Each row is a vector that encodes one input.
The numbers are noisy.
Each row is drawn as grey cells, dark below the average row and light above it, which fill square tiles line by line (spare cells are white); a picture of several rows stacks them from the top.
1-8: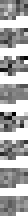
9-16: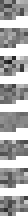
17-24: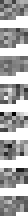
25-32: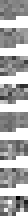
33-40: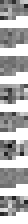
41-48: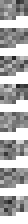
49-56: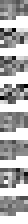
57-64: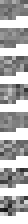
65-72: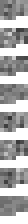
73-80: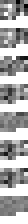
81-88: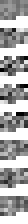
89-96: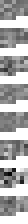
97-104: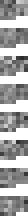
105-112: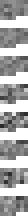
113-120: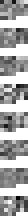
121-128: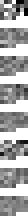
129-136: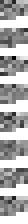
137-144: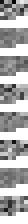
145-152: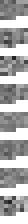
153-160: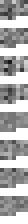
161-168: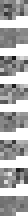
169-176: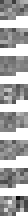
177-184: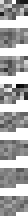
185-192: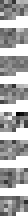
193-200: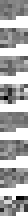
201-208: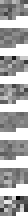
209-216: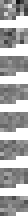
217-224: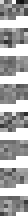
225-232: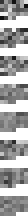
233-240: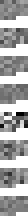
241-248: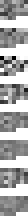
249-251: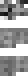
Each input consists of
a point on a 6-point circle and four true/false values.
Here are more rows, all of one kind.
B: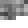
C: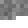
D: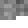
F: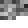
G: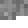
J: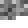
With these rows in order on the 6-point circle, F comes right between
C and D.
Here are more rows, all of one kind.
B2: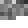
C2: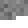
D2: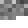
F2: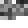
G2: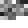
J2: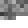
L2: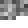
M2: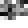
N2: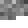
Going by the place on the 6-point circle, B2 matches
C2 and D2.
